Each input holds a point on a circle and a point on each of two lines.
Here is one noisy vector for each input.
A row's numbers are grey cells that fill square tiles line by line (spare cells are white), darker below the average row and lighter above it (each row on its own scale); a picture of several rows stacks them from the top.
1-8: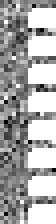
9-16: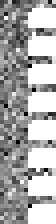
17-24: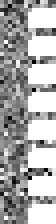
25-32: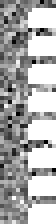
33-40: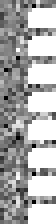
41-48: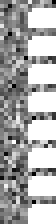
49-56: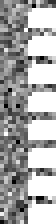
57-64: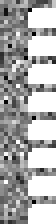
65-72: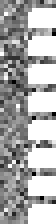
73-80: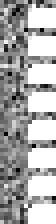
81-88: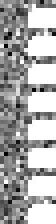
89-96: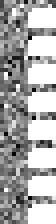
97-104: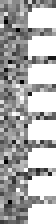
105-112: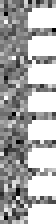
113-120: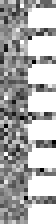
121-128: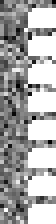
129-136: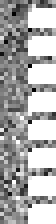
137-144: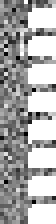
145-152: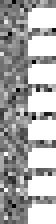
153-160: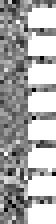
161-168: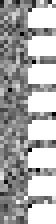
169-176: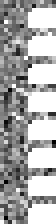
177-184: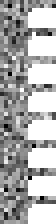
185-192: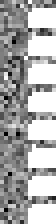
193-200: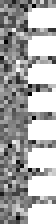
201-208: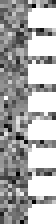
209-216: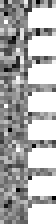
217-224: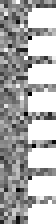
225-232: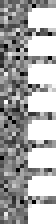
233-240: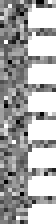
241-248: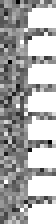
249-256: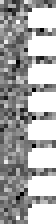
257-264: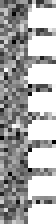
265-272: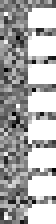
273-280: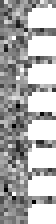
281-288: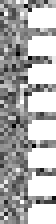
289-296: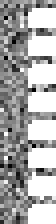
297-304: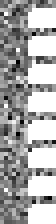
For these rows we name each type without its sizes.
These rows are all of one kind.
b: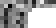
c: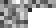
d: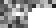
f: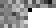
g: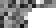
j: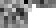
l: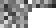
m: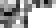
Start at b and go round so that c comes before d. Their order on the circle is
b, f, g, c, d, l, m, j.
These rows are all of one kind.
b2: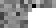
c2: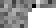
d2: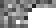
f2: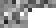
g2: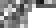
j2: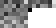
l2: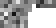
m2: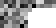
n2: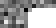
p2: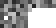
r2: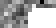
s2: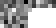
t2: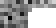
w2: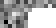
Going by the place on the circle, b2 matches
f2, m2, p2 and r2.
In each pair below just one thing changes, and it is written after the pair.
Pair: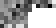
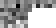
the place on the circle
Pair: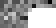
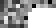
the place on the circle
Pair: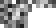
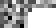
the place on the circle
